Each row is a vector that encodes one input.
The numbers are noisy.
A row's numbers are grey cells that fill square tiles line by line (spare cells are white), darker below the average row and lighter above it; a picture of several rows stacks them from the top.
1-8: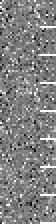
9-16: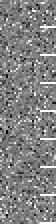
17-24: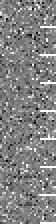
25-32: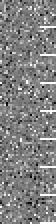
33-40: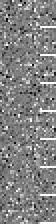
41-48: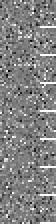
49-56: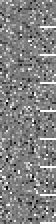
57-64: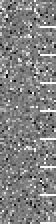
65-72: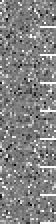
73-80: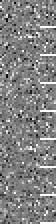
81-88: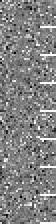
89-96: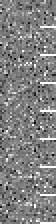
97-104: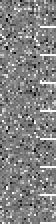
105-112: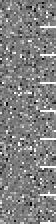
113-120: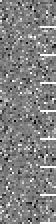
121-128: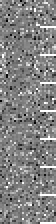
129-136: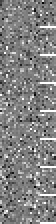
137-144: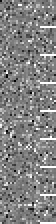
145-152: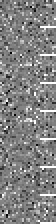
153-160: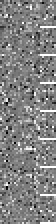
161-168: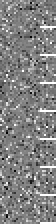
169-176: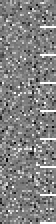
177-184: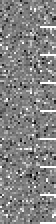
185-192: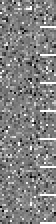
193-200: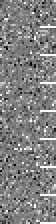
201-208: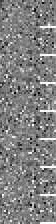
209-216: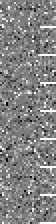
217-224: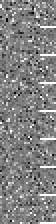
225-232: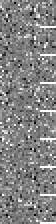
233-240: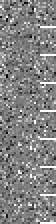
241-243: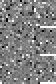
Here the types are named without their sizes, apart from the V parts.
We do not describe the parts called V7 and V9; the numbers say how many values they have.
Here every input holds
five true/false values and a value of V9, together with either a node of each of two trees, or a value of V7.
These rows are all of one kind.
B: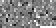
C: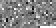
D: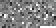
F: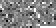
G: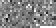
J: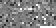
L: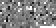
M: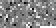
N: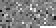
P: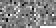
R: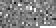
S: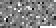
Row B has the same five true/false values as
C, G and L.
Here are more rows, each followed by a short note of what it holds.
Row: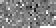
five true/false values, a value of V7 and a value of V9
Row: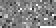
a node of each of two trees, five true/false values and a value of V9
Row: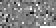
a node of each of two trees, five true/false values and a value of V9
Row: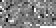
a node of each of two trees, five true/false values and a value of V9
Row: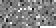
a node of each of two trees, five true/false values and a value of V9
